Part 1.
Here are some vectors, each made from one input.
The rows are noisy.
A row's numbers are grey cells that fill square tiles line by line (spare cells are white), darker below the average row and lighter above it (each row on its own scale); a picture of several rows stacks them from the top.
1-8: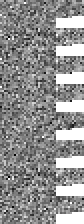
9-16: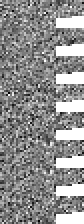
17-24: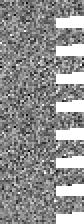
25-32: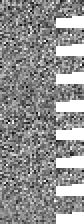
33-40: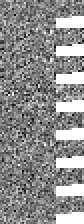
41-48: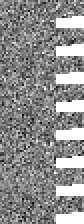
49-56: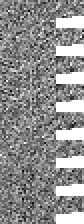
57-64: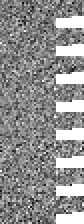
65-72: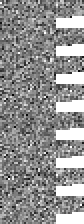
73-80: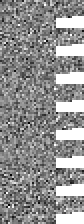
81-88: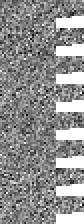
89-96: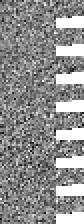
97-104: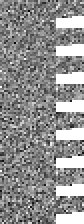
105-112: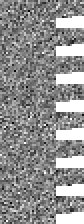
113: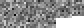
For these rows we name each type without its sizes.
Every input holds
a point on a circle.
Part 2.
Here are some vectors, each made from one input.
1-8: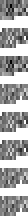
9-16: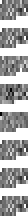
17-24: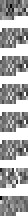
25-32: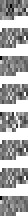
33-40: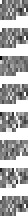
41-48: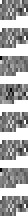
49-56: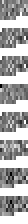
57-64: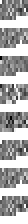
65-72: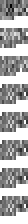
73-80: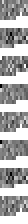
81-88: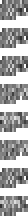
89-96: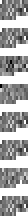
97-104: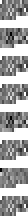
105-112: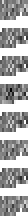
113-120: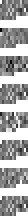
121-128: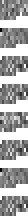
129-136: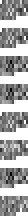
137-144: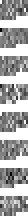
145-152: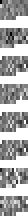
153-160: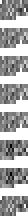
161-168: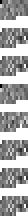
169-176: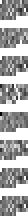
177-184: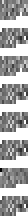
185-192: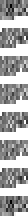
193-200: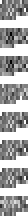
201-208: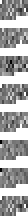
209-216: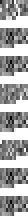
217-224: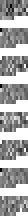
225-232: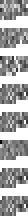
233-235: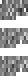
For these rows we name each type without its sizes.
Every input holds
a label.
